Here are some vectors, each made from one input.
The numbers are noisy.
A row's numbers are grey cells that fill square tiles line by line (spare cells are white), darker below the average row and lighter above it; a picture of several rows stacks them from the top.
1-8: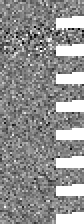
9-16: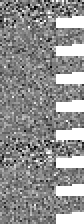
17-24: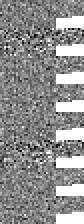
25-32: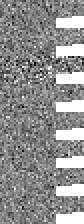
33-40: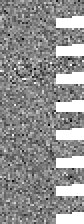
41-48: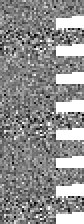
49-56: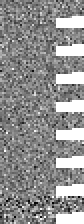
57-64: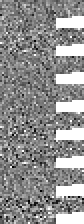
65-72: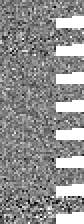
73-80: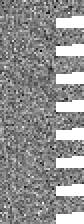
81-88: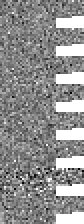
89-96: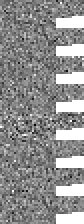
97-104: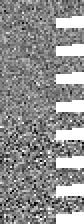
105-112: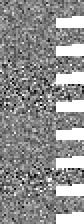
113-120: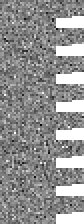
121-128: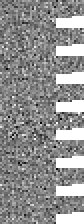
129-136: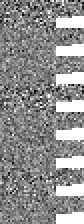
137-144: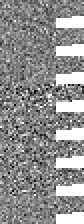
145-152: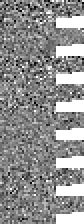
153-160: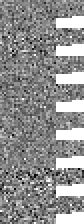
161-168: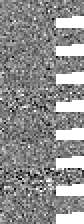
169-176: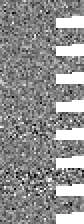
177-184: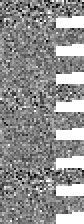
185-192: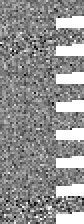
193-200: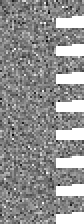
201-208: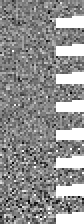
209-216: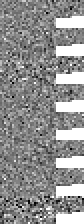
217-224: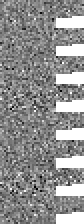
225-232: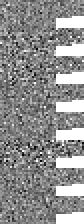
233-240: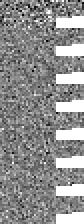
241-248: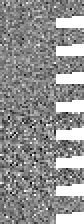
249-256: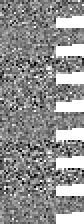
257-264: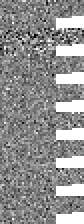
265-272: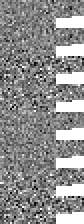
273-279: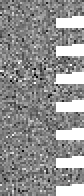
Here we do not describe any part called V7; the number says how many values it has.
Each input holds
a point on a 9-point circle, together with a list of up to three items, each a true/false value and a value of V7.
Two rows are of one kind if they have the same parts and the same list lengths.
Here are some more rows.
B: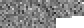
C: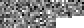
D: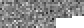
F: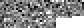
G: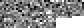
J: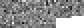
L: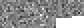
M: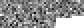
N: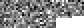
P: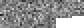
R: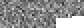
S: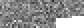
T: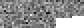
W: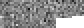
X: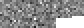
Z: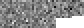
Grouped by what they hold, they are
B, D, L, P, R, S, X
C, F, G, N
J, T, W, Z
M

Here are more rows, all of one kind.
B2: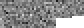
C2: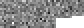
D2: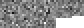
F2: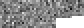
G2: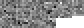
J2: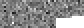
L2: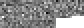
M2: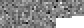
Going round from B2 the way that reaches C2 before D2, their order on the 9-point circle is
B2, C2, F2, M2, G2, J2, L2, D2.
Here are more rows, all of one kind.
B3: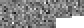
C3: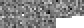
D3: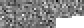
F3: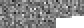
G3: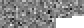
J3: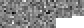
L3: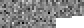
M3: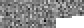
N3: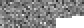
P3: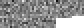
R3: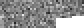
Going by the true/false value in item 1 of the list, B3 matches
J3 and L3.
